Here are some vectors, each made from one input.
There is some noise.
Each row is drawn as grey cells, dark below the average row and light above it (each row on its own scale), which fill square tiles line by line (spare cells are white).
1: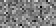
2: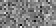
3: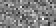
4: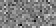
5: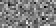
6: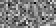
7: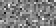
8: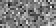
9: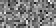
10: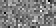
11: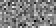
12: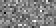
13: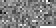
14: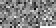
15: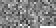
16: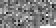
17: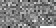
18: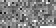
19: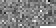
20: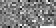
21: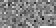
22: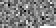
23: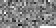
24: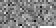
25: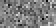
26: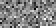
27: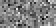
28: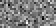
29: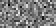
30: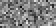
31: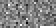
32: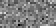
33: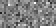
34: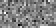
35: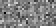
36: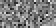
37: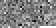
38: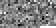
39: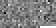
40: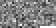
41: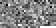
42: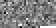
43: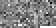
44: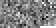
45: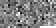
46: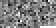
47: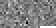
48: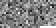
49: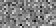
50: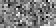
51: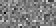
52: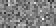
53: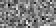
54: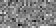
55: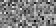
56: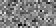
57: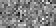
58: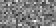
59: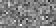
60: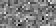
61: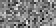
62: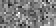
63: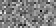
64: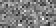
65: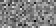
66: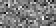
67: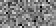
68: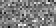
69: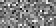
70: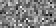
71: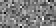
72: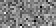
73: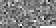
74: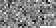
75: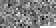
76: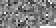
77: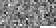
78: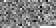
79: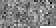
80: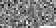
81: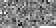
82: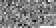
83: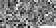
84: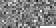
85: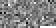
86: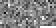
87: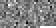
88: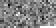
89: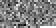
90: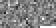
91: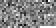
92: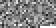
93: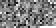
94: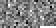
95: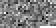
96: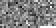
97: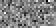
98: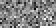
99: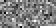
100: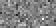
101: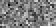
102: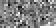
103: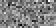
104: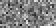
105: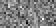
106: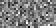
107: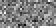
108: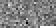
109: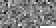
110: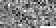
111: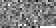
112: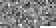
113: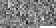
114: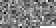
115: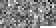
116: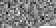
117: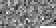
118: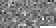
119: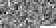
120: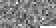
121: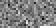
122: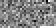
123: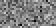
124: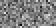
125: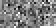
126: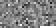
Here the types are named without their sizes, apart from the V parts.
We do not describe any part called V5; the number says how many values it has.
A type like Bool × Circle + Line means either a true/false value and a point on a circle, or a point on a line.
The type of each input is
List(Bool × V5).
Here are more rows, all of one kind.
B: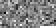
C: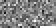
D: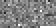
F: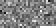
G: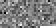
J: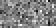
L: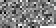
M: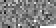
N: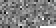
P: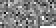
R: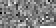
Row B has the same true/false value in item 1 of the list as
J, P and R.
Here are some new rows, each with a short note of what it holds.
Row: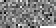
a list of two items
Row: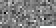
a list of two items
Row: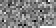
a list of one item
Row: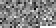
the empty list
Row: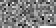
a list of one item
